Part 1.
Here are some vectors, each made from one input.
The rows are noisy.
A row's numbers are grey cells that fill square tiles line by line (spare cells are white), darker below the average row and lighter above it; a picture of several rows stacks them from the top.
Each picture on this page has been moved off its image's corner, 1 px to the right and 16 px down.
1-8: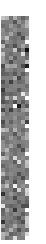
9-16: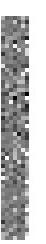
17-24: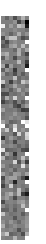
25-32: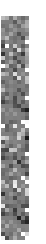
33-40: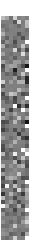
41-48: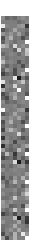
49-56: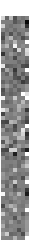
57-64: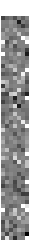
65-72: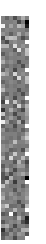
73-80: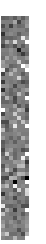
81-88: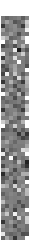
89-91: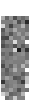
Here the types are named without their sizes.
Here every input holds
a point on a line, together with either a fixed value, or three true/false values.
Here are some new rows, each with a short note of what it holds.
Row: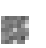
a point on a line
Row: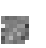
a point on a line and three true/false values
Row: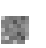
a point on a line
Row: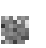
a point on a line
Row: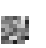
a point on a line and three true/false values
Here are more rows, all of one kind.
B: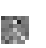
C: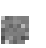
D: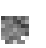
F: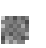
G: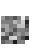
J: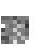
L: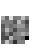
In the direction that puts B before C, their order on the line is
D, B, J, F, C, G, L.
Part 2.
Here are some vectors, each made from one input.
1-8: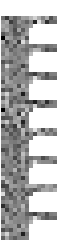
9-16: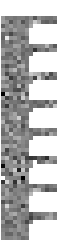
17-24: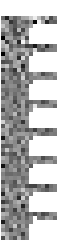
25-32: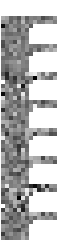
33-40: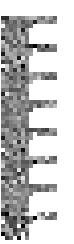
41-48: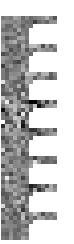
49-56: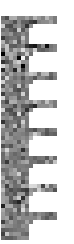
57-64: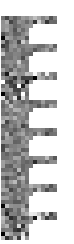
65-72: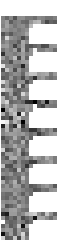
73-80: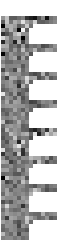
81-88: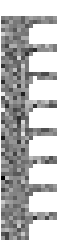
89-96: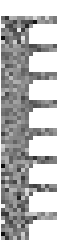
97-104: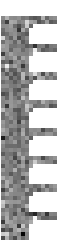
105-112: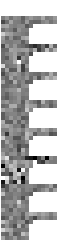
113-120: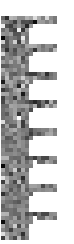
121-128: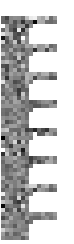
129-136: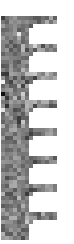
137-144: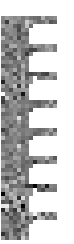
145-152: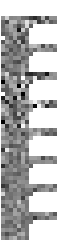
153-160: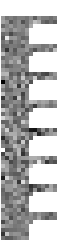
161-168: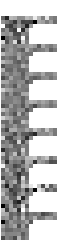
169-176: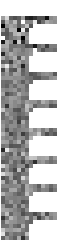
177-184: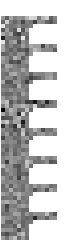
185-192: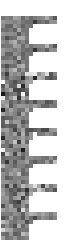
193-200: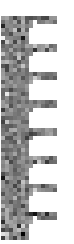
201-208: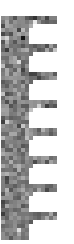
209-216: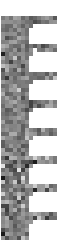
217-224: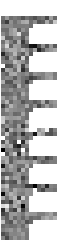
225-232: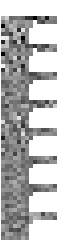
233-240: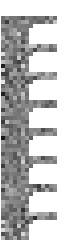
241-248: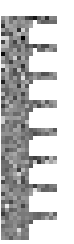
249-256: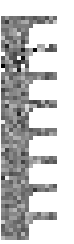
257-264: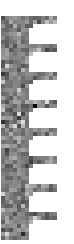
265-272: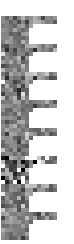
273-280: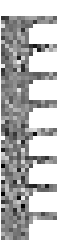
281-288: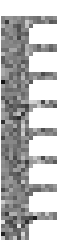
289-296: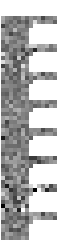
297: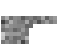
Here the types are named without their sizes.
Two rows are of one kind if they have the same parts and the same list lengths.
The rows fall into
2 kinds.
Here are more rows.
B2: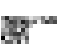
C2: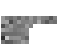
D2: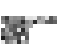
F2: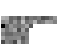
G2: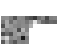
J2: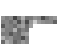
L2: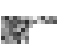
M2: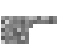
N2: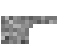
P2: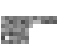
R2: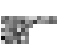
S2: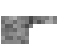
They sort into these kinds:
B2, C2, F2, G2, J2, L2, P2
D2, M2, N2, R2, S2

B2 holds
three true/false values.
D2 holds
a point on a line.
